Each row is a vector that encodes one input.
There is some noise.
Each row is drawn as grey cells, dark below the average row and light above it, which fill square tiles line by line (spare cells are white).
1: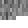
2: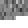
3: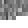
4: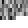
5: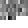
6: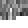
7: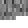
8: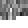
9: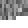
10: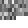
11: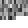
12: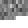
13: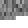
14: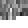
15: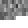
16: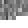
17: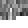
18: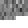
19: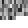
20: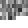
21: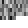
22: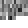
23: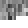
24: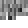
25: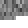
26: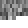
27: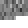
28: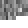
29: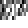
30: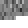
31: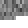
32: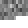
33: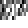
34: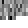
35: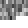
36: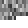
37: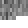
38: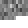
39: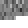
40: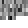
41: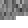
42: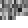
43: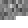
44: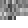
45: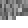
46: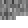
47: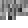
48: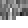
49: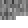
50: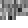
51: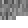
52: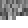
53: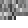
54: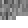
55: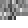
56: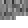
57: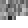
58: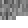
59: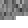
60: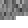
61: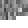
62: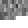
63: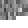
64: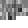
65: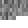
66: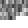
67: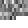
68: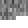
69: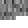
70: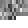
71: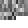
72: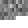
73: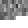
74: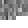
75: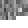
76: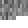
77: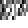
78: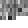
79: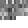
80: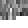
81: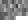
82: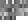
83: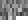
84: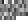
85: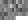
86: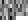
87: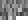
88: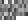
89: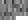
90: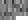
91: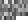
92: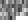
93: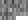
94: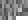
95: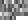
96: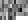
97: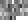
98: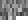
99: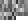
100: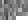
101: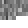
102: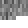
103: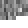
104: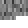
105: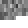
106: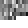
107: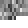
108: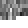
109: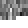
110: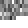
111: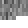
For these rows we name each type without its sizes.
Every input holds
a list of points on a line.
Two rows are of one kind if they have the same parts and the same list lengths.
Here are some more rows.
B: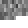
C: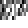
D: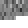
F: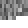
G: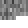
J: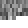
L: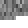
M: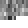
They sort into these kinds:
B, D, F, G, J, L
C
M

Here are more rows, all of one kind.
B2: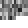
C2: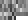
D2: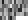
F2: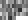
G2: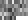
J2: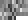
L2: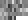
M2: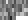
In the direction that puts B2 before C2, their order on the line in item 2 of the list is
G2, M2, D2, B2, F2, L2, J2, C2.
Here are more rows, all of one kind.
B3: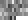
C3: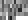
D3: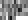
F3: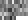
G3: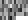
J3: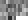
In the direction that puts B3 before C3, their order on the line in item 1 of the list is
F3, B3, J3, D3, C3, G3.
